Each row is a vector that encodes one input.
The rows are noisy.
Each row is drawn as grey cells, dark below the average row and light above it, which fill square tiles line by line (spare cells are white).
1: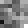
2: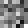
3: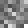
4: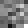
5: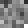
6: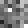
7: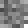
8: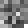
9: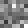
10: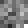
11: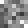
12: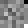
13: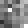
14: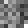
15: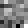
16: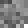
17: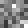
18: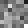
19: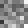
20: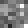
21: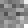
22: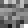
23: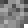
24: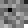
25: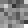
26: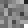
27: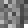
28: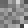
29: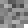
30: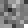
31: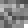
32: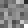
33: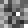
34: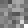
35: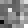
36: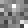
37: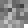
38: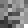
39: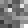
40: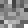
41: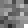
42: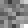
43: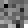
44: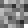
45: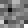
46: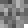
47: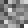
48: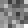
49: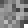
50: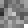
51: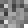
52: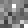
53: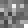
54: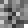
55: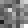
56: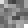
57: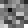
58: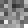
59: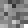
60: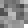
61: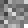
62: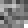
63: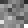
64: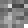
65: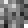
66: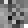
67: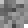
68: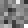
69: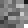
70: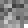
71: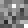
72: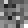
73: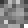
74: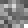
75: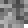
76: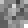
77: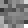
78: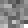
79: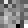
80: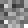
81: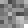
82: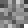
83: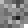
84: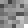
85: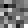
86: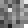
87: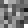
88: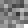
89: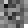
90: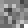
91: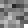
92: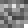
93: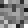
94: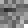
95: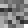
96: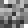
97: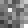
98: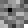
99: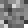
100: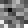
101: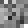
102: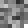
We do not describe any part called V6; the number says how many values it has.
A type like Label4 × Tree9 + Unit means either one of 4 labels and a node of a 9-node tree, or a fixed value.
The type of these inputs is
(Bool × Bool × Bool × Bool + Label5) × V6.
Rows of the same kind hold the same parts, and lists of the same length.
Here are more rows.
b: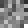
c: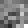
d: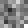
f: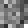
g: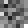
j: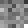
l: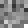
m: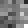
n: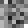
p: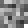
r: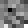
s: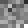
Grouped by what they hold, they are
b, c, d, j, l, m, r, s
f, g, n, p

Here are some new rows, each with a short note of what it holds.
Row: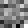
one of 5 labels and a value of V6
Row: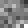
four true/false values and a value of V6
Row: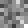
four true/false values and a value of V6
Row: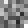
one of 5 labels and a value of V6
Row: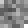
four true/false values and a value of V6
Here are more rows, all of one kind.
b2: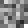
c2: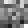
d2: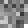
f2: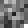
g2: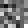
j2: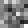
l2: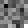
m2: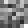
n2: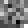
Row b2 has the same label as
c2, j2 and m2.
